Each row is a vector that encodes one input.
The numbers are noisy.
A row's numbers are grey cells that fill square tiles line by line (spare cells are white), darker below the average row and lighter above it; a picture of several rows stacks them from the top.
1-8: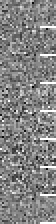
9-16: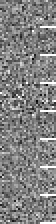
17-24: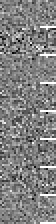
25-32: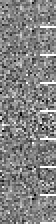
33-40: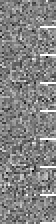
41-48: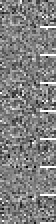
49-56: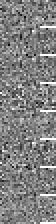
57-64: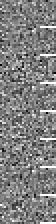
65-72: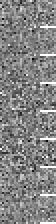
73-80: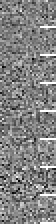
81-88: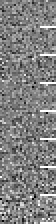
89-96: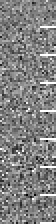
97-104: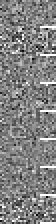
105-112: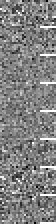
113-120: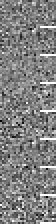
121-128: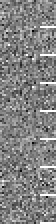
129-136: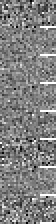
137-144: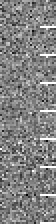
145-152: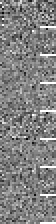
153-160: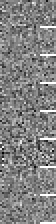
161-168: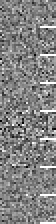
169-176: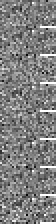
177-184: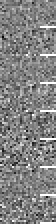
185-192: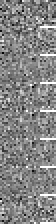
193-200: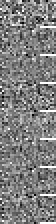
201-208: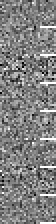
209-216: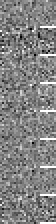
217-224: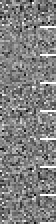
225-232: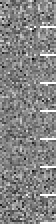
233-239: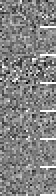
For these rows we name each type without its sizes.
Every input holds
either a point on each of two circles, or a point on a line.
